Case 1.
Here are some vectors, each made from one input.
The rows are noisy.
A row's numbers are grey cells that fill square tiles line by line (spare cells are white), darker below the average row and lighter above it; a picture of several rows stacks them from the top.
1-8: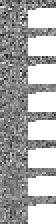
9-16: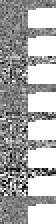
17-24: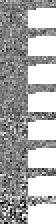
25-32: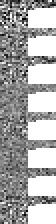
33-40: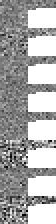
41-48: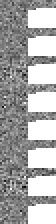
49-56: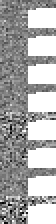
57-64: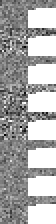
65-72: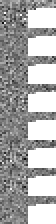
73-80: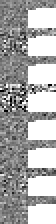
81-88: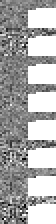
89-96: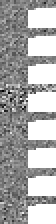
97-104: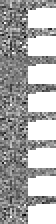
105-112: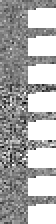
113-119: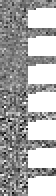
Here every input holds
a point on a 9-point line, together with either a fixed value, or a node of an 11-node tree.
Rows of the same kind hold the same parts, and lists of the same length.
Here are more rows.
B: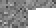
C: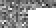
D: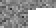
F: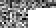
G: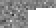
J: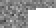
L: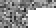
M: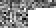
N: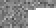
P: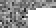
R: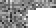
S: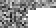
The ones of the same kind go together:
B, C, L, N, P, R, S
D, F, G, J, M

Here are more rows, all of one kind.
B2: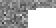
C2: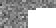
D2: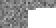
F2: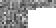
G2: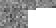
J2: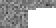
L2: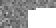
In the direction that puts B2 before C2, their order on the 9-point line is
J2, F2, B2, C2, G2, L2, D2.
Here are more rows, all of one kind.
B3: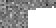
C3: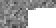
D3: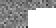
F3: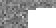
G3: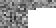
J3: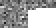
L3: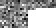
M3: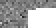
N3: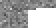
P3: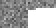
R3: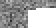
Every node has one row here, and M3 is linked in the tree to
D3.
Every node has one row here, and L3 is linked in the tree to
R3.
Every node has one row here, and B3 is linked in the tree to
F3.
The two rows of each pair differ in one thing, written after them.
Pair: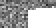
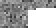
the node of the tree
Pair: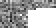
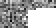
the place on the 9-point line
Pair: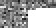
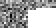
the place on the 9-point line
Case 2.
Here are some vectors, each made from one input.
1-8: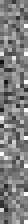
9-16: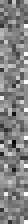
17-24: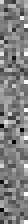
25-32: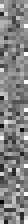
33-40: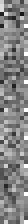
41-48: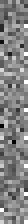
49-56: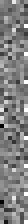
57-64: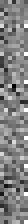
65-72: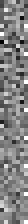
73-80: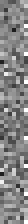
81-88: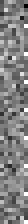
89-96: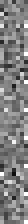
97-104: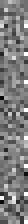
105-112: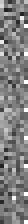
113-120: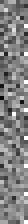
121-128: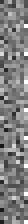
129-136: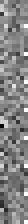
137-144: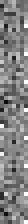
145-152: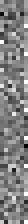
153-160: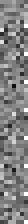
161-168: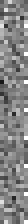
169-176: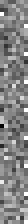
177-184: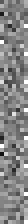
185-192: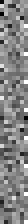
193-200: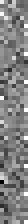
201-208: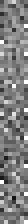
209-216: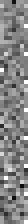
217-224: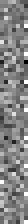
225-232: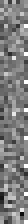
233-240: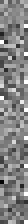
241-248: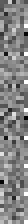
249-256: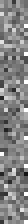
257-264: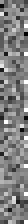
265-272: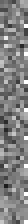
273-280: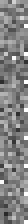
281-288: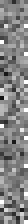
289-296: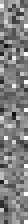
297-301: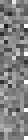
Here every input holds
either a point on an 11-point circle, or six true/false values.
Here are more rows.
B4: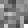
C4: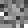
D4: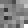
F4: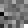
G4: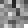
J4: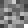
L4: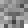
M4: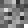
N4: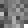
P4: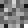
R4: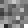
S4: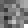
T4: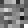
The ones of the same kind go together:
B4, C4, D4, F4, G4, L4, N4, R4, S4
J4, M4, P4, T4

